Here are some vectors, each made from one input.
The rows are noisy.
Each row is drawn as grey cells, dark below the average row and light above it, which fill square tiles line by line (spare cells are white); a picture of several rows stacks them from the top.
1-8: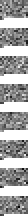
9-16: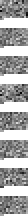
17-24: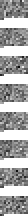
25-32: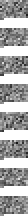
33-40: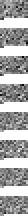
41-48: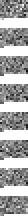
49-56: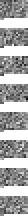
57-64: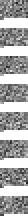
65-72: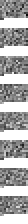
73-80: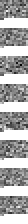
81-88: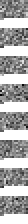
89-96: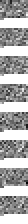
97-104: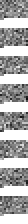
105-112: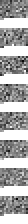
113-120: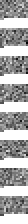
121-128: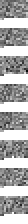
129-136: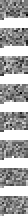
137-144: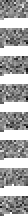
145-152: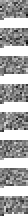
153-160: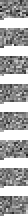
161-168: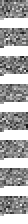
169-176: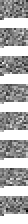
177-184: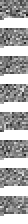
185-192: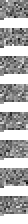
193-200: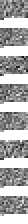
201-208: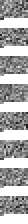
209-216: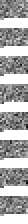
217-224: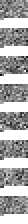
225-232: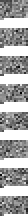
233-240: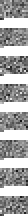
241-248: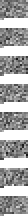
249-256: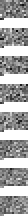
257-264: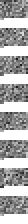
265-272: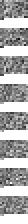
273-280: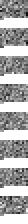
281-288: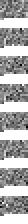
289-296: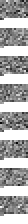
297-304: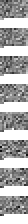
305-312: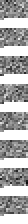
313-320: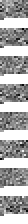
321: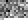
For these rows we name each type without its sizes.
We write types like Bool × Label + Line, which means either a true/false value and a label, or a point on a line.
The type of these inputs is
Bool × Line + Tree.
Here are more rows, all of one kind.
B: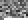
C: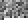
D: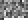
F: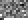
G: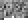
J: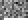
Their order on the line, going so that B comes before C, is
F, B, D, G, C, J.
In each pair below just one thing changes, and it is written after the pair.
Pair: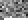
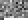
the true/false value
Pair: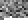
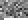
the place on the line
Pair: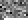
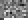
the true/false value
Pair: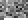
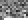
the place on the line
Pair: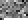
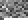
the place on the line
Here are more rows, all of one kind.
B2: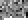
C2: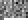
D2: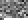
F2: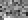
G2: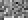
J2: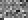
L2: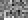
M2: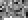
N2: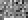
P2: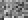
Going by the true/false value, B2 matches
D2, F2 and M2.
